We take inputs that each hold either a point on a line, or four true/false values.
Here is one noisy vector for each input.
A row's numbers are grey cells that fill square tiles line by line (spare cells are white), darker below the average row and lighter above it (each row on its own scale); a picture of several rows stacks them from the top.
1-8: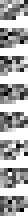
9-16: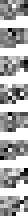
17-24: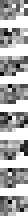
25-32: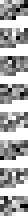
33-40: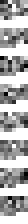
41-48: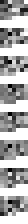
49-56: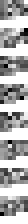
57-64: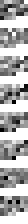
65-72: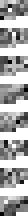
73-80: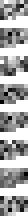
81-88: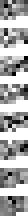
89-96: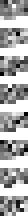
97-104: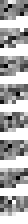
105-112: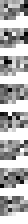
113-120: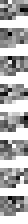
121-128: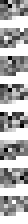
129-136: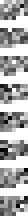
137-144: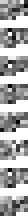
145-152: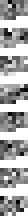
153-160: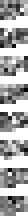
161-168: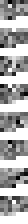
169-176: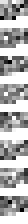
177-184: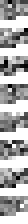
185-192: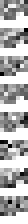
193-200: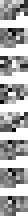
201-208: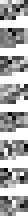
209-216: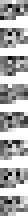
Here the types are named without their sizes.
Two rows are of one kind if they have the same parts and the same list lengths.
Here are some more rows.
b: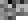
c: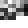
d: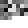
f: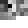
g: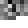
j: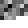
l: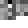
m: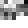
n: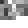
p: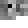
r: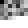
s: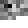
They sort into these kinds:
b, g, l
c, d, f, j, m, n, p, r, s

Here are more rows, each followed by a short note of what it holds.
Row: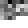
a point on a line
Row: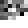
four true/false values
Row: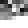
four true/false values
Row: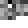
a point on a line
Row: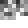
four true/false values
